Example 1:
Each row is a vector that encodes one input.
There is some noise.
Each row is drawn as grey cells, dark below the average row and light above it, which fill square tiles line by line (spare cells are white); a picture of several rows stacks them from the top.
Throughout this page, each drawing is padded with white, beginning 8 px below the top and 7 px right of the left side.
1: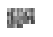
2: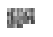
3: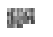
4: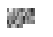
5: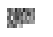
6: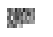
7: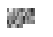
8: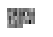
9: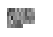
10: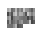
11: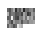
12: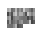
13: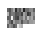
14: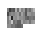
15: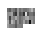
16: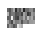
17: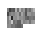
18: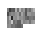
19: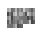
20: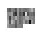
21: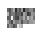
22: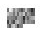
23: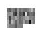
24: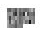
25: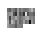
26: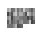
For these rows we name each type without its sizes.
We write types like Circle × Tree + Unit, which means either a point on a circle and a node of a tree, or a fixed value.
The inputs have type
Line.
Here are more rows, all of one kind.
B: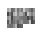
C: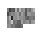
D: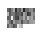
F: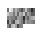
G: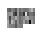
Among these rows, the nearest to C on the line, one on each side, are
B and G.
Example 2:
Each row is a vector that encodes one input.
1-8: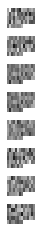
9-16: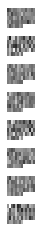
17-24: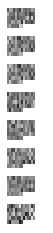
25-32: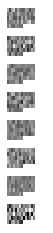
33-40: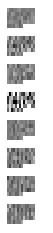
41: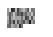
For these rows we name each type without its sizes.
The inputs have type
Bool × Bool × Bool.
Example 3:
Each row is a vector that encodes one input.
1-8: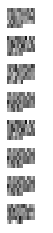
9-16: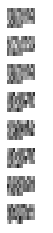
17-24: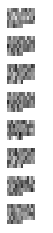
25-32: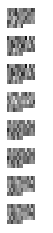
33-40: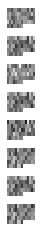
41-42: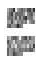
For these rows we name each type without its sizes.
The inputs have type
Label.
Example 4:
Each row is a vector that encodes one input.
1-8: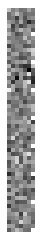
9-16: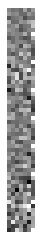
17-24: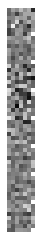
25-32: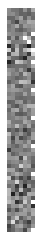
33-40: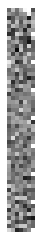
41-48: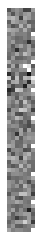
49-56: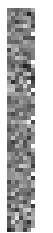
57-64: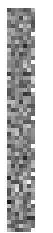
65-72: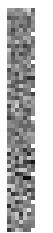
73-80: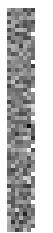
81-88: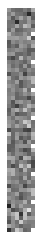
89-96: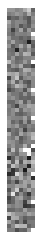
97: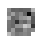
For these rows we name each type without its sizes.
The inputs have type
Circle.
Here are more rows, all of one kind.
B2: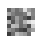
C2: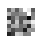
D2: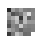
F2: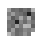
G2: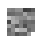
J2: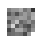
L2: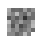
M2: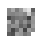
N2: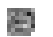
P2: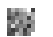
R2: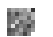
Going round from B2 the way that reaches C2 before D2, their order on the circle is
B2, L2, C2, M2, P2, R2, J2, G2, D2, N2, F2.
